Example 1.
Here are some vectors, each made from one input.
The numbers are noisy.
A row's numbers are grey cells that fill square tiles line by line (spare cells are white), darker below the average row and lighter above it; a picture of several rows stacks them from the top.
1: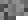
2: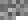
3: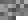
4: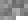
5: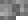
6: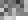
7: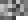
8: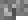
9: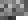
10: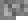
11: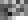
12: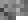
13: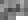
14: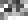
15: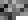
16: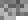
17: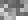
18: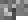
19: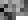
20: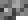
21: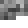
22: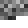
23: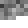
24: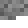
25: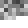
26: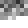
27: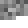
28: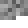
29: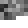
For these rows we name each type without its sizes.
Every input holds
a label.
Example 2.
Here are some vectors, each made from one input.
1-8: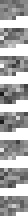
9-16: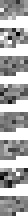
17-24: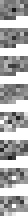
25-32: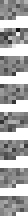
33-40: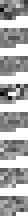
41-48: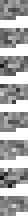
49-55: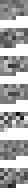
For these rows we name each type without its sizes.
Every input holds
a point on a line.
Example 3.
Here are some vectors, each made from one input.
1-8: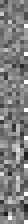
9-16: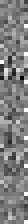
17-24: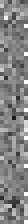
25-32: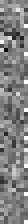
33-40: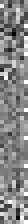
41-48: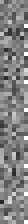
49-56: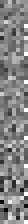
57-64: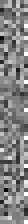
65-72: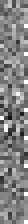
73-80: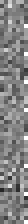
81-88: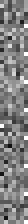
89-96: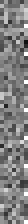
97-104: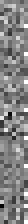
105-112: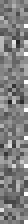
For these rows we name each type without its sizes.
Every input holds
a node of a tree.
